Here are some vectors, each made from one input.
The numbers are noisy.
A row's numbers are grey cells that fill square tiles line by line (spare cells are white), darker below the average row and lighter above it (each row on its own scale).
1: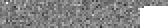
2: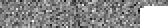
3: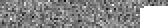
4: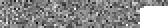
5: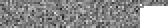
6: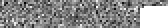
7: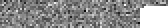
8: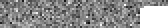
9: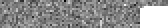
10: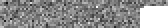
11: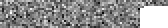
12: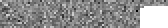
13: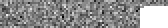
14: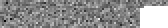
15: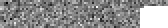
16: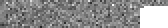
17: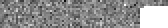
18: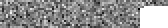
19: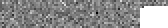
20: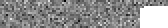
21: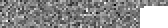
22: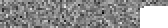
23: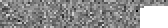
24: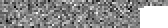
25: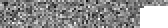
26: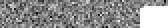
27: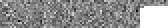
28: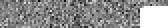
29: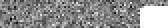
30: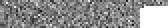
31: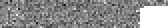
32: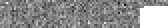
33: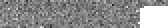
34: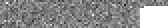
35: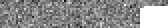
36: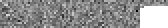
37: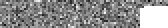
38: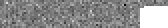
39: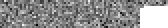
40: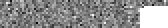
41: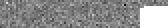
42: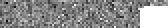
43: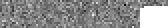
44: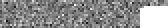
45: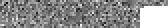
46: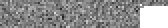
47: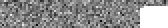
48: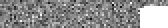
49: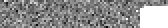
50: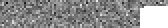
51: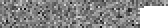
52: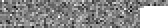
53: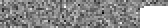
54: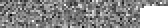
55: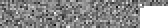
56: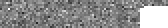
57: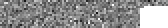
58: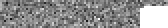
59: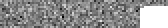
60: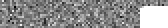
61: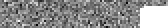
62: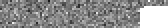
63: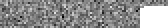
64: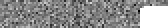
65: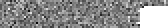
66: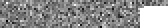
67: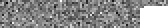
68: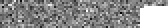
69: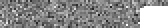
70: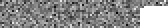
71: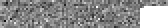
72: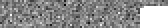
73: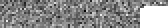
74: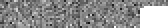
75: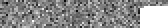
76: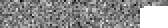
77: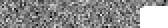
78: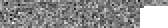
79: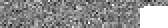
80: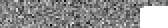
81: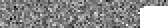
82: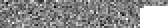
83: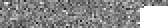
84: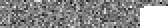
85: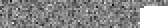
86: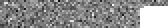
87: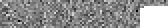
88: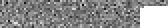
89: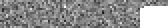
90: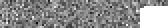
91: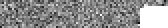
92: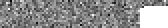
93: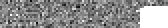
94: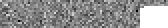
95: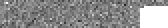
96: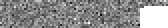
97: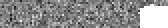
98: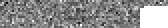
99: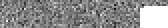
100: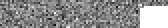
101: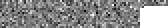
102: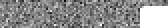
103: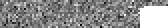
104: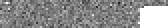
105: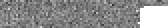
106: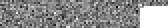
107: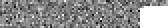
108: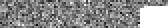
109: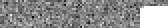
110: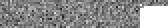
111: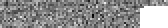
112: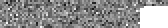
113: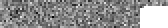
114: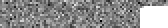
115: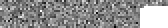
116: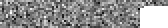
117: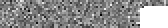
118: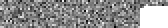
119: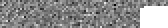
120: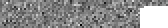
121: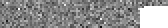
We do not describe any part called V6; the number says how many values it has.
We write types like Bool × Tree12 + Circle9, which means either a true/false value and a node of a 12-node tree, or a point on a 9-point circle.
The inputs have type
(Bool × Bool × Bool × Bool + Tree8) × V6 + Tree7.
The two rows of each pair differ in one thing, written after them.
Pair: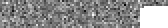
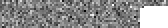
the node of the tree
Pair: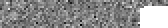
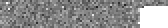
the node of the tree
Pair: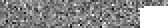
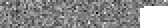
the value of V6
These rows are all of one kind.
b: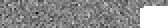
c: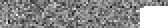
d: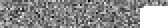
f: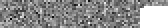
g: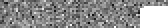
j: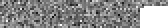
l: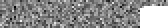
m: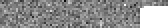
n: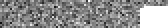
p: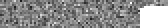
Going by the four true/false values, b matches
d, f, j and l.
